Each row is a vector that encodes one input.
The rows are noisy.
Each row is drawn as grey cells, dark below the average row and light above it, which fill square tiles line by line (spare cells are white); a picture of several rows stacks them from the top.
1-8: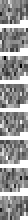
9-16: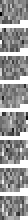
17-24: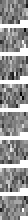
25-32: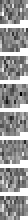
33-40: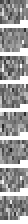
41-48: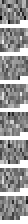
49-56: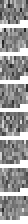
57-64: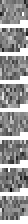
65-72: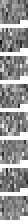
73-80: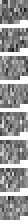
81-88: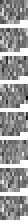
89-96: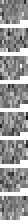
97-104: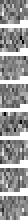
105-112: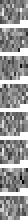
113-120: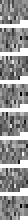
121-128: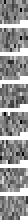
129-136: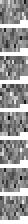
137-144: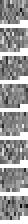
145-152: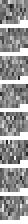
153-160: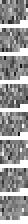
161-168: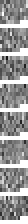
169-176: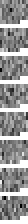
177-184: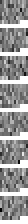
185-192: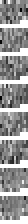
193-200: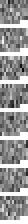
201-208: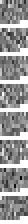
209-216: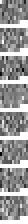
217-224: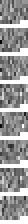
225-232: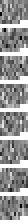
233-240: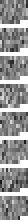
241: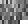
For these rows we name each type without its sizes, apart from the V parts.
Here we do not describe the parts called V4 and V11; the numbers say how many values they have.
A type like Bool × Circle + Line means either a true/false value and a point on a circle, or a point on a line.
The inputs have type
Label + (Line + V11) × V4.
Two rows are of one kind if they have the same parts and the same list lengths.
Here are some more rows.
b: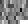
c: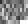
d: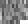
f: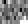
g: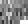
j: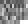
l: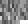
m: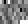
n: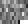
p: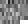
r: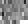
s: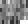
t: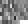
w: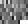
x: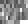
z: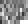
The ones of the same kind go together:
b, f, m
c, j, x, z
d, g, l, n, p, r, s, t, w

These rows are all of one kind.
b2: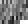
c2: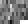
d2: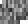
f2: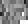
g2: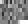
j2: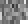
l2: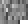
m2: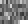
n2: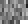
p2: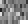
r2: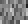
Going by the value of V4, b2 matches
c2, d2, g2 and m2.
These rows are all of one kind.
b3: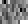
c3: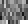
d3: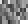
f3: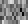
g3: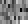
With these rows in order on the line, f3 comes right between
c3 and d3.
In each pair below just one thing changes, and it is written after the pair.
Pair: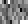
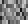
the place on the line
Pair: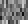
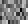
the value of V4
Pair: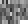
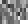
the value of V4
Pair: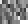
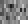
the value of V4
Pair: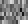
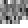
the place on the line
